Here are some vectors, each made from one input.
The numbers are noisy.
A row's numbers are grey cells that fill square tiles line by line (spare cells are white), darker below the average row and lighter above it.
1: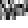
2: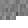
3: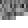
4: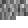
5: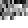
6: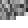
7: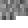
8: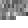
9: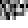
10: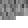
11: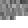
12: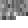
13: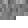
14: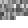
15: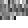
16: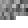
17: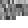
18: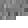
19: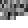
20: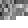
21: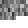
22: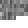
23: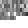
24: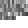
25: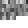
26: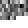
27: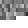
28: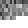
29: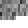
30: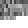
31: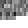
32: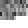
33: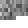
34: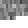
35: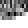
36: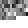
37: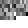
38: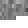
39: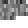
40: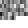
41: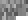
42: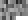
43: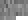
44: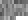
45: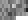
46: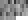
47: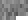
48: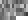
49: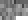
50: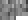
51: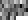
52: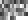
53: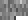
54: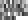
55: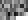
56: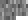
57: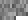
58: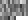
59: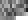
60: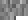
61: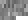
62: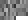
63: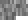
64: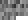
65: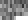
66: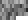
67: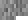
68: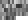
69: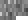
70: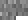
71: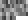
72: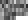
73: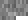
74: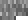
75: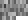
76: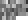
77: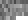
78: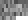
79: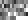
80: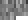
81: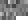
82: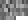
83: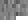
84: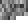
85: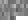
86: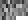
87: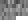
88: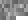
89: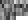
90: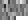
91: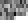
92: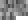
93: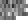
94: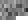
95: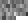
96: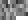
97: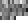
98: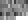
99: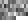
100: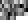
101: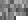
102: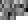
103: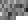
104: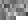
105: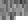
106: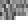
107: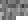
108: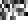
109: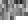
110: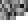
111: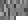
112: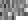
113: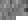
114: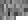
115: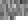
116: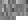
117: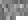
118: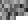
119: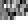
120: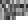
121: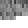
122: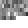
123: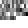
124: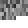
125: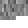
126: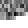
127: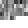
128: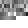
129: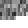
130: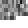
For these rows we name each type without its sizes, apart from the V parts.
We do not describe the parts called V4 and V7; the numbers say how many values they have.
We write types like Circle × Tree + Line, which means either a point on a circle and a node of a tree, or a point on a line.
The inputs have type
Bool × (Line + V7) + V4.
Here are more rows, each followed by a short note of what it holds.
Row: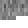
a true/false value and a value of V7
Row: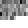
a value of V4
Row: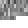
a true/false value and a value of V7
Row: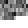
a value of V4
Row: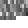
a point on a line and a true/false value
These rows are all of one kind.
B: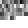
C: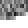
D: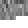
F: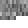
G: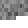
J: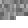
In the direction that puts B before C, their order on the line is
F, D, B, J, G, C.
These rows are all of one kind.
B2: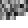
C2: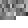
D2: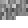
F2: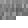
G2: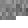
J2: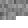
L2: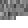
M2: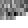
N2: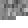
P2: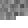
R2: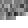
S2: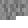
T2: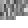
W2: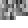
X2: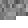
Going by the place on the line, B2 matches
F2, L2, T2 and W2.
